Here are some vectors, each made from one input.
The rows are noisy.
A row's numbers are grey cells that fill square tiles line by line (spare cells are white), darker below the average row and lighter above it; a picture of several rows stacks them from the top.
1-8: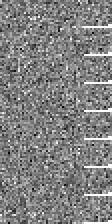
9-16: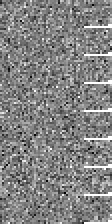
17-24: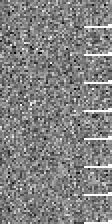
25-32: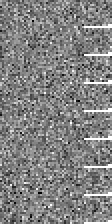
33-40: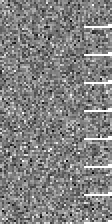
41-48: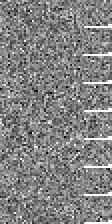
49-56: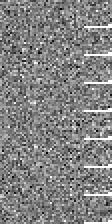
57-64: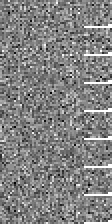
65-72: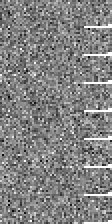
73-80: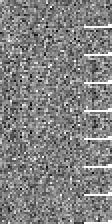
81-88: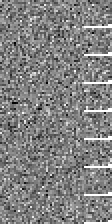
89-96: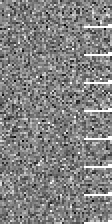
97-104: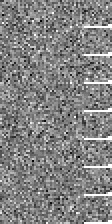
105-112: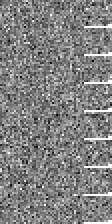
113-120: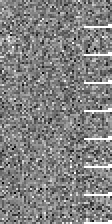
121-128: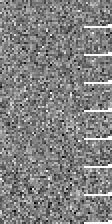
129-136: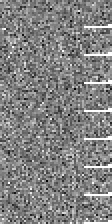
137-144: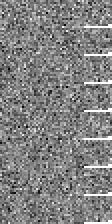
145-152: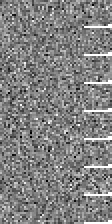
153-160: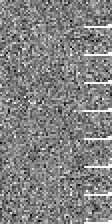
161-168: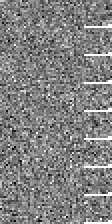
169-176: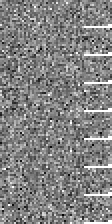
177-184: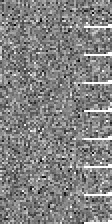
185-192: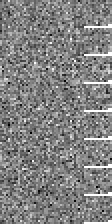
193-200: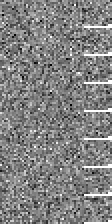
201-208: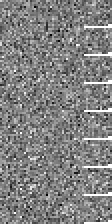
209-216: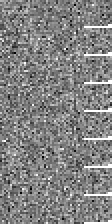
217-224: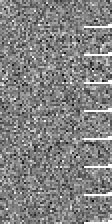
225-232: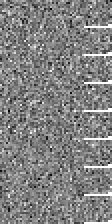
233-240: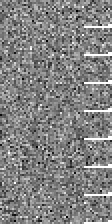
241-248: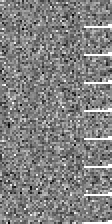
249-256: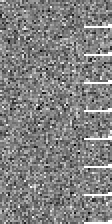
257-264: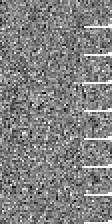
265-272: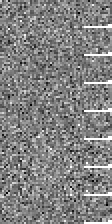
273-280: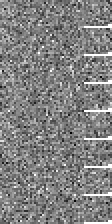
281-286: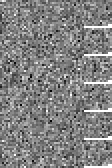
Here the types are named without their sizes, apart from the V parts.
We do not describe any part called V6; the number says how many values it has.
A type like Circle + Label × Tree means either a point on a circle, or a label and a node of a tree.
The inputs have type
Bool × Circle × (Circle + Unit) × V6.
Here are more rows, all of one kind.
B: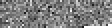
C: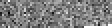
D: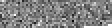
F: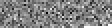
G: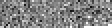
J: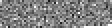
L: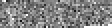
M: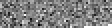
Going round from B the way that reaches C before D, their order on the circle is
B, C, M, G, F, J, D, L.
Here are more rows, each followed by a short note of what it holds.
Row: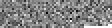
a point on a circle, a true/false value and a value of V6
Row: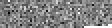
a point on a circle, a true/false value and a value of V6
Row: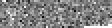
a point on a circle, a true/false value and a value of V6
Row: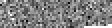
a point on each of two circles, a true/false value and a value of V6
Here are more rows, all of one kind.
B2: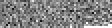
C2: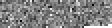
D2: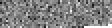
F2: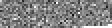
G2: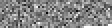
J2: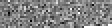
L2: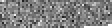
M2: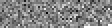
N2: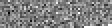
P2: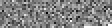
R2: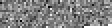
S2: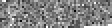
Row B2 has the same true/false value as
D2, M2 and P2.
